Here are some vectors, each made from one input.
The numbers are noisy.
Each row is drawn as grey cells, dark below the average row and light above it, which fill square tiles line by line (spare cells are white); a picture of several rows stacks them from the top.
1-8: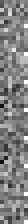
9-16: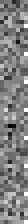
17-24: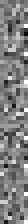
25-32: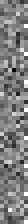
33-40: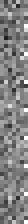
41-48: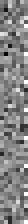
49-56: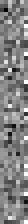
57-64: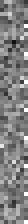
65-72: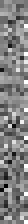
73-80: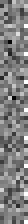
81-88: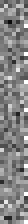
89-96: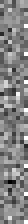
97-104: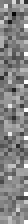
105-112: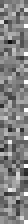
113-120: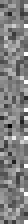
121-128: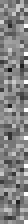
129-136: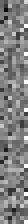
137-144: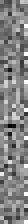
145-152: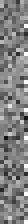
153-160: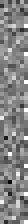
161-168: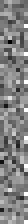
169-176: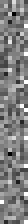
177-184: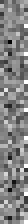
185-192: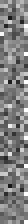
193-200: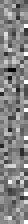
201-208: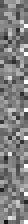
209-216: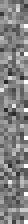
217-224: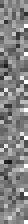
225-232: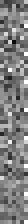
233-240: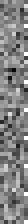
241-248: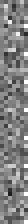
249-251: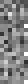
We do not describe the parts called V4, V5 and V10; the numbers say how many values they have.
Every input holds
either a point on a 9-point line and a value of V5, or a node of an 8-node tree and a value of V4, or three true/false values and a value of V10.
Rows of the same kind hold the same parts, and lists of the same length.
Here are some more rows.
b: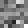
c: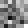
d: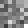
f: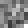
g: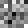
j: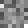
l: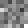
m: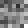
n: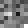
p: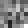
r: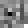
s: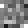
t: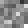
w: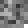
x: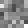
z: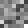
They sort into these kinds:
b, l, m, n, w, z
c, d, j, s, t, x
f, g, p, r

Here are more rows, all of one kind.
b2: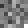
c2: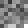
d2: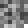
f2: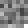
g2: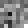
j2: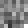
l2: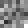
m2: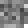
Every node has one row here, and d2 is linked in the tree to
j2 and m2.
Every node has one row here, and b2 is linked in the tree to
c2.
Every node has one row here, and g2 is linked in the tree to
j2.
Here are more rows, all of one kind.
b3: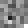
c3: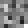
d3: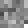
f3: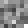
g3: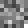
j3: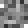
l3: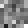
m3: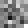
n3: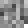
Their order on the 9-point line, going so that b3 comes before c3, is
b3, g3, c3, f3, m3, d3, n3, j3, l3.
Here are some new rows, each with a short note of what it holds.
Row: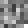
a point on a 9-point line and a value of V5
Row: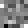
a point on a 9-point line and a value of V5
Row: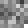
a point on a 9-point line and a value of V5
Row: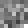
a node of an 8-node tree and a value of V4
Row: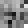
a node of an 8-node tree and a value of V4
